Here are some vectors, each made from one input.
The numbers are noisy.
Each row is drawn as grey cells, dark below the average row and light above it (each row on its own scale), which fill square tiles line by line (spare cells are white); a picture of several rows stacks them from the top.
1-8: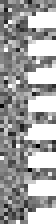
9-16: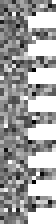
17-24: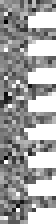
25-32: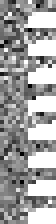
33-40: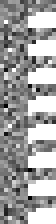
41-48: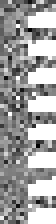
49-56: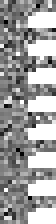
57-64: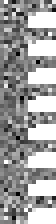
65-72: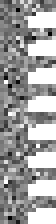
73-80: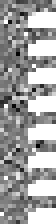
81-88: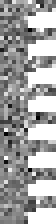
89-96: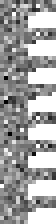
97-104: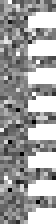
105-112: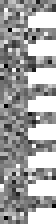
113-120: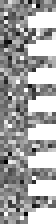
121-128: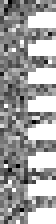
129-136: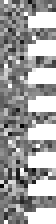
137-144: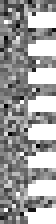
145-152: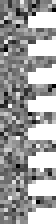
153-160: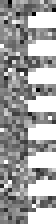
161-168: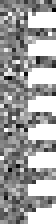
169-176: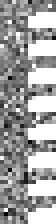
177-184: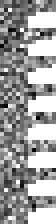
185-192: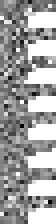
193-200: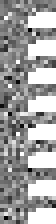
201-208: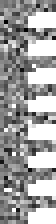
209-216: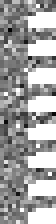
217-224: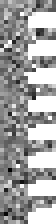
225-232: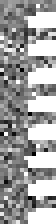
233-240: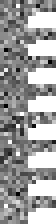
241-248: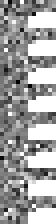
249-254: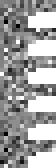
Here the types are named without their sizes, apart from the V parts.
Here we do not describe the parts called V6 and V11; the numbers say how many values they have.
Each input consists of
a true/false value and a value of V6, together with either a point on a line, or a value of V11.
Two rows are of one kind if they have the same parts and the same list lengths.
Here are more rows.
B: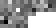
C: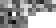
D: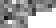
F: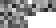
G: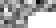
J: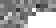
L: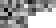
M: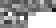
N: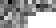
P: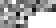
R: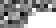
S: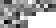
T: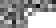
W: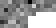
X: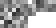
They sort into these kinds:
B, C, D, F, L, S, W
G, J, M, N, P, R, T, X

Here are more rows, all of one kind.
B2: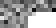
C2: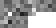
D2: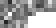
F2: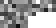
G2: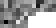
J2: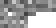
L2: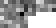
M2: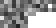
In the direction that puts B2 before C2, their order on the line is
F2, B2, M2, L2, J2, D2, G2, C2.
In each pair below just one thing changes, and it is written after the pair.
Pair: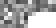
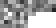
the place on the line
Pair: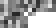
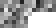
the true/false value
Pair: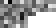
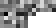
the place on the line
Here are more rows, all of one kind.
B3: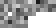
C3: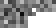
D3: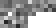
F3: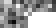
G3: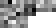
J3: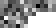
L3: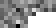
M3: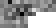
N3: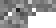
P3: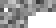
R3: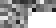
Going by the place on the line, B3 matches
C3, D3, M3 and N3.
